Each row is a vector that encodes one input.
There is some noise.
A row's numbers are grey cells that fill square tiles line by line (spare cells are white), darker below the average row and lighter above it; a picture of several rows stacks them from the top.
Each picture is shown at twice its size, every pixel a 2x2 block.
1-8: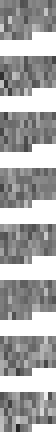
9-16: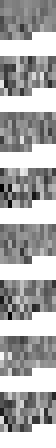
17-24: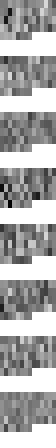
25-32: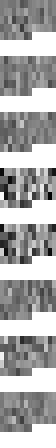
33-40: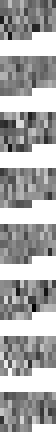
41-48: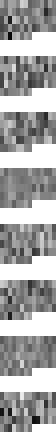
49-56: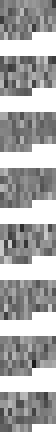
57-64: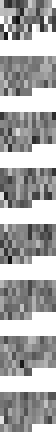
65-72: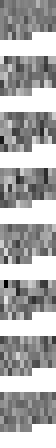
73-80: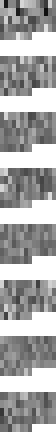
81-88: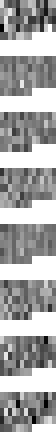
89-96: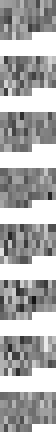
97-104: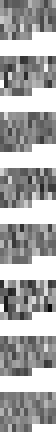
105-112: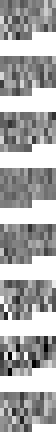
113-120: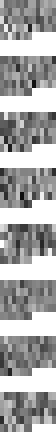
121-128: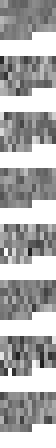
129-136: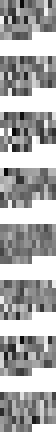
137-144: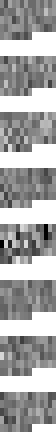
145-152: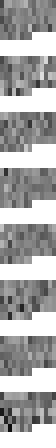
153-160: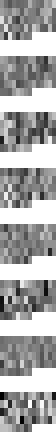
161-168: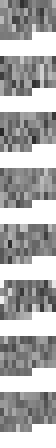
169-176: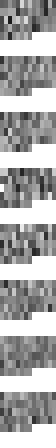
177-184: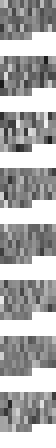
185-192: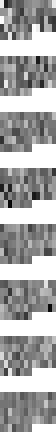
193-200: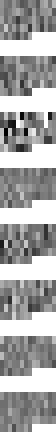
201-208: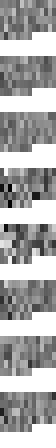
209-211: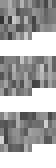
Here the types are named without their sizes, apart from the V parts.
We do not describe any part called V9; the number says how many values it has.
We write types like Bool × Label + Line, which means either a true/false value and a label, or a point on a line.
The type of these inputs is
Circle × V9 + Label.
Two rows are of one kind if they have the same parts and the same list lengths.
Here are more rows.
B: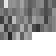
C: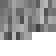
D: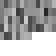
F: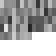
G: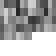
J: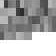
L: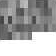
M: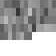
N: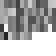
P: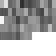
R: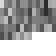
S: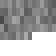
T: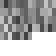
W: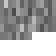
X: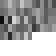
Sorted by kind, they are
B, G, J, L, M, P, R, S, W, X
C, D, F, N, T

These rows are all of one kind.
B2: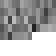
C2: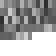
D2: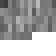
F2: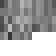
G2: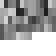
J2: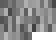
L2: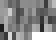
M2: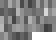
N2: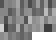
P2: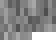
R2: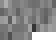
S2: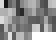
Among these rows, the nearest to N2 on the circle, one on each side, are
G2 and M2.
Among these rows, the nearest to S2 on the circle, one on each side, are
C2 and P2.
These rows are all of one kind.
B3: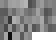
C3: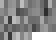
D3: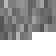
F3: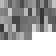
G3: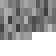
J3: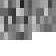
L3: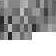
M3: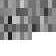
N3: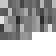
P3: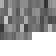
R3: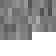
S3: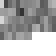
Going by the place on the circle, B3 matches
L3 and N3.
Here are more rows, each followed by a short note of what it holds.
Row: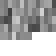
a label
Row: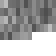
a point on a circle and a value of V9
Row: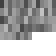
a label
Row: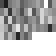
a label
